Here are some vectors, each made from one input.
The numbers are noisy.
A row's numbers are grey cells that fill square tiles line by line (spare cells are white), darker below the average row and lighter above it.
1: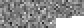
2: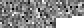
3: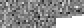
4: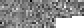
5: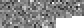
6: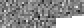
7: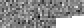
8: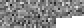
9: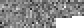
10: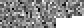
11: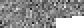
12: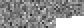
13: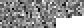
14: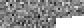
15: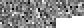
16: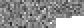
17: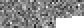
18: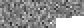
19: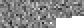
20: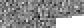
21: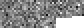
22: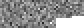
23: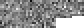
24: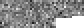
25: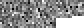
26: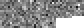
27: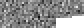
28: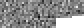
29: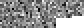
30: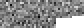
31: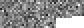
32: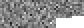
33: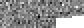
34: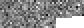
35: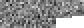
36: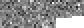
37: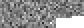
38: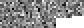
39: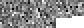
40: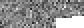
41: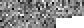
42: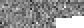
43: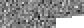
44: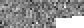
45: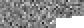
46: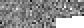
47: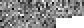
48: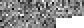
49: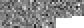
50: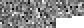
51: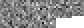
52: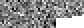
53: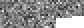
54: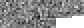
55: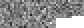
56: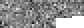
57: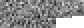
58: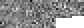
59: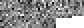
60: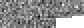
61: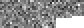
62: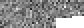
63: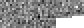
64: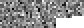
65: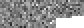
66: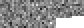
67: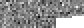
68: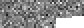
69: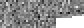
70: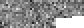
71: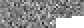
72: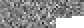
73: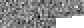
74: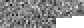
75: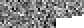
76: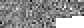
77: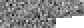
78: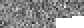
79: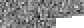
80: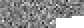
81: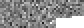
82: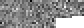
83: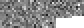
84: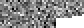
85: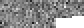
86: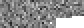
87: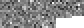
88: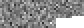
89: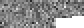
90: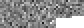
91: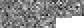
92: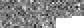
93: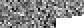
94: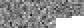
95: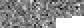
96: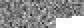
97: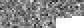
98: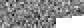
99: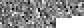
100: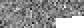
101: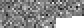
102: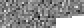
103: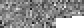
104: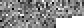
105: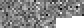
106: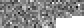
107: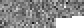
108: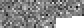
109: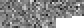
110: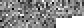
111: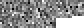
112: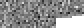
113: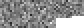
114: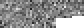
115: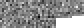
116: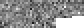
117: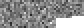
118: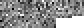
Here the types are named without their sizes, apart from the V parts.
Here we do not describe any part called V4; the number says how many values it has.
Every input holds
a value of V4, together with a list of items, each a point on a line and a true/false value.
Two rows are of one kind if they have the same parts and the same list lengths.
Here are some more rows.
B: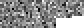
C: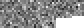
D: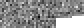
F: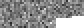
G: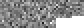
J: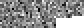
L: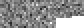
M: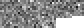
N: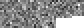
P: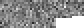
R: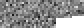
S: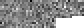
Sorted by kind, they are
B, J
C, D, F, G, M, N, P
L, R, S

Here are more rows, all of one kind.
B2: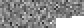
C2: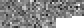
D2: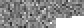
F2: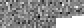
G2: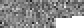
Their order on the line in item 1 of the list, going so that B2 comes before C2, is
D2, G2, F2, B2, C2.
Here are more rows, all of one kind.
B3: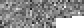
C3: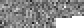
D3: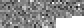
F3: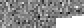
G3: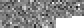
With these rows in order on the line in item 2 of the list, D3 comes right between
F3 and G3.
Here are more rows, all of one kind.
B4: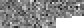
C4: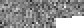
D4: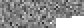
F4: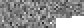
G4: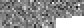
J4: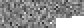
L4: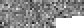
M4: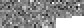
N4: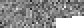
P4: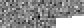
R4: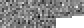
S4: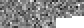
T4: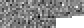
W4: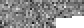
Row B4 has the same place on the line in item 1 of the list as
F4, N4 and S4.
